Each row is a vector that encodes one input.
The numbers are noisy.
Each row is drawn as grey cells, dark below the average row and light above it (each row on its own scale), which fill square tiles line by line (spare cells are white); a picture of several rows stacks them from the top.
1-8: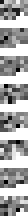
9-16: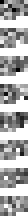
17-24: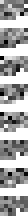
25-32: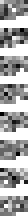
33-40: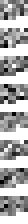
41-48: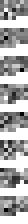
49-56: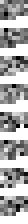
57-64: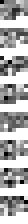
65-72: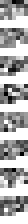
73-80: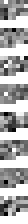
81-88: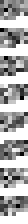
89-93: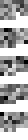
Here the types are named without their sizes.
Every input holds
either a point on a line, or three true/false values.
